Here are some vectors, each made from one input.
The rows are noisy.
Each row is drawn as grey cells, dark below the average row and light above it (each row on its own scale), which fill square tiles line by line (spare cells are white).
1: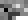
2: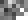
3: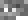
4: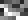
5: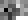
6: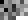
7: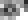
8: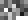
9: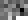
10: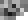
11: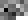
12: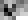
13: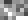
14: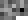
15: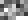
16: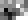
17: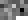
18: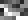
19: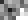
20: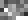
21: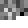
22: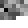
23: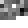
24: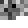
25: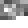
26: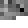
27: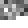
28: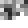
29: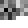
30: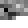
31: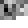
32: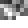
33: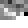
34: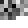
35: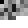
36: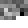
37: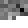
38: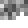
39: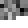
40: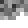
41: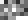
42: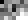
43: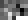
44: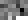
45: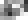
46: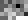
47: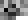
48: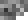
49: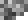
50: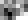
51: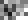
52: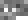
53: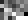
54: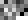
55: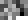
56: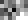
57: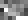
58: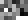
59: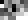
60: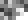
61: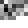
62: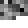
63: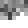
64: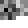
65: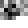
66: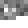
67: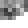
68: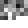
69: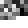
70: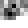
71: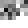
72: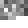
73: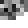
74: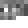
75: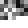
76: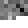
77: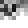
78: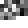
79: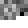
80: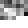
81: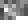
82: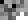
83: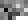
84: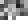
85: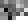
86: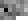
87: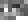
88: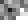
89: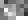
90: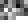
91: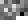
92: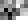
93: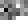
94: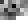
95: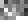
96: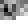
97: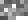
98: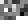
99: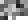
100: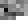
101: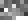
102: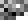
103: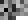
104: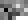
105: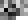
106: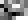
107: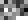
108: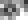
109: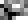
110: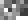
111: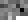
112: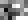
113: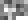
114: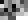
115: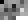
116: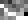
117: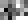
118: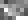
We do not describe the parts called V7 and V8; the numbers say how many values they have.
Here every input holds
a value of V7 and a value of V8, together with either a point on a 4-point line, or a point on a 5-point line.
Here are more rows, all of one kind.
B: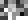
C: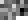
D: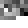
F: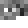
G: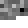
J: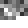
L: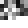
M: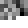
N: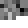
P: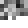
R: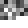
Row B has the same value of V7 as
L, M and P.
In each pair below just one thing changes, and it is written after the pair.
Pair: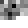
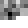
the value of V8
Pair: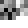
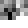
the value of V8
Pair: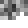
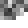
the value of V7
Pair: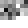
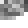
the place on the 4-point line
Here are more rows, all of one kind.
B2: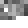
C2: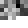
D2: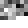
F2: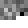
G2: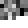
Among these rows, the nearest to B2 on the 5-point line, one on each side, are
C2 and D2.
